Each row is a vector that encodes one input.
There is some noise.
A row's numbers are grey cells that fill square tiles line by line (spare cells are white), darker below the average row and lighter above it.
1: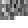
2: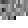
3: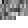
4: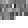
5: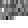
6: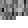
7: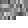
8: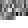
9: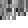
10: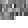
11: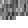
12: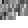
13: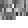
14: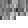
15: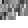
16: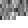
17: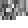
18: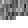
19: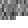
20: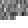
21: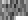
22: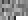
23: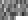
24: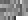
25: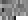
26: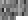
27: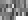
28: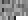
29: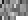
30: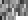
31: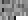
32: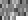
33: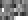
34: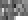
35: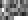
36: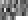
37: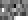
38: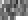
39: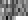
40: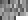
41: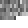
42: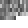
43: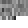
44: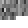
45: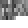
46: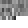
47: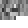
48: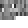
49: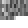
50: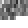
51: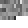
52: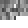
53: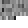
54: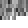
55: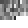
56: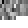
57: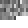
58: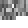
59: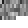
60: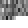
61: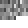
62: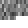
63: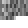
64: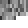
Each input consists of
either a point on a 9-point line, or a node of an 8-node tree.
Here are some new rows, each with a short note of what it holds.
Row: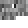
a node of an 8-node tree
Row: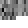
a node of an 8-node tree
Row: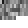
a point on a 9-point line
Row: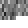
a node of an 8-node tree
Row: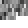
a point on a 9-point line
